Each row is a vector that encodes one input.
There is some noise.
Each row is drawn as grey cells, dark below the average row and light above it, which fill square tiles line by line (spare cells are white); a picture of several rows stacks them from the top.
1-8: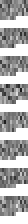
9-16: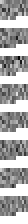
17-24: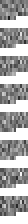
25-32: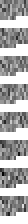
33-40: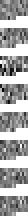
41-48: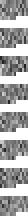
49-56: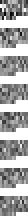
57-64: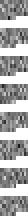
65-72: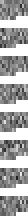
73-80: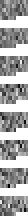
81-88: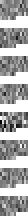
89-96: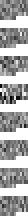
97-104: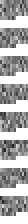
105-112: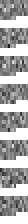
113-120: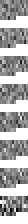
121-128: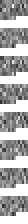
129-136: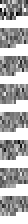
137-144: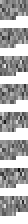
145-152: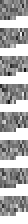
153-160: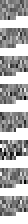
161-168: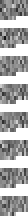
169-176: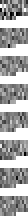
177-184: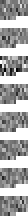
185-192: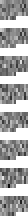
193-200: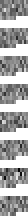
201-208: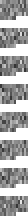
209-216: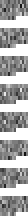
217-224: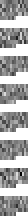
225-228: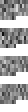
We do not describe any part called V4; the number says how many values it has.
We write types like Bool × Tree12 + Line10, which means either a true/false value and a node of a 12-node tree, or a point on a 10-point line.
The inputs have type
List2(Bool × V4).
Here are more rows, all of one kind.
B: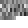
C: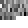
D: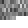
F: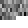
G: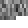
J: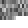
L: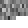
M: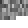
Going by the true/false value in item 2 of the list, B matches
C and F.
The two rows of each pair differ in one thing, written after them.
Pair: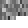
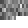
the value of V4 in item 1 of the list
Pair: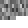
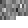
the value of V4 in item 1 of the list
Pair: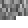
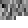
the true/false value in item 1 of the list
